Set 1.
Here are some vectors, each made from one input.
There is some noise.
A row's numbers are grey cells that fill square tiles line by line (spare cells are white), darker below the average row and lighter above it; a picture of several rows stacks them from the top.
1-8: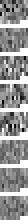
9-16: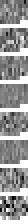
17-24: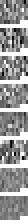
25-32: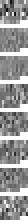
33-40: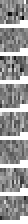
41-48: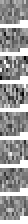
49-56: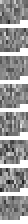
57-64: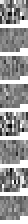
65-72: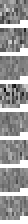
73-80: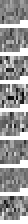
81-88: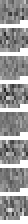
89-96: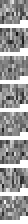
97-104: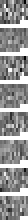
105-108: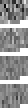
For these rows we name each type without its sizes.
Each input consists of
either a point on a line, or three true/false values.
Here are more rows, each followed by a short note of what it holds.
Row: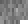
a point on a line
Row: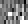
a point on a line
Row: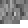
a point on a line
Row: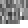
a point on a line
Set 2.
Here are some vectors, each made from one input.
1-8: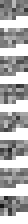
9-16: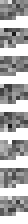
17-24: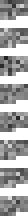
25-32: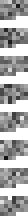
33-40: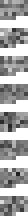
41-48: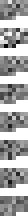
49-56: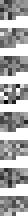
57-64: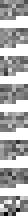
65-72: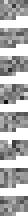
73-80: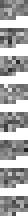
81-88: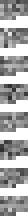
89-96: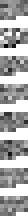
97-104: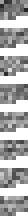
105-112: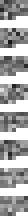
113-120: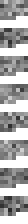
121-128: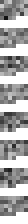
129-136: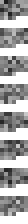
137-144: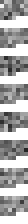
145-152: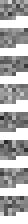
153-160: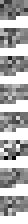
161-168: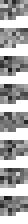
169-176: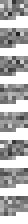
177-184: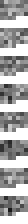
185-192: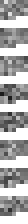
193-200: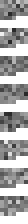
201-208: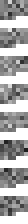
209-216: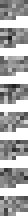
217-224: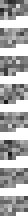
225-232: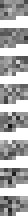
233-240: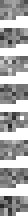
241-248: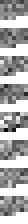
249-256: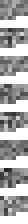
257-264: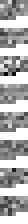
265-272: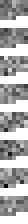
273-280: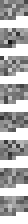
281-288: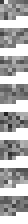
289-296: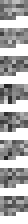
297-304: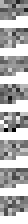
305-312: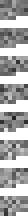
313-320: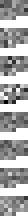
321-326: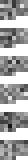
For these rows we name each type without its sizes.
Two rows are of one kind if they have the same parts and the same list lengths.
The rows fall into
3 kinds.
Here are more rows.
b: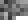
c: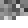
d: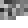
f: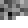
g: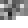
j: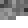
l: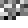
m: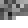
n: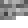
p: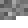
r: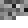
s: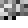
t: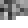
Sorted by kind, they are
b, f, j, m, n, p, t
c, d, g, r
l, s

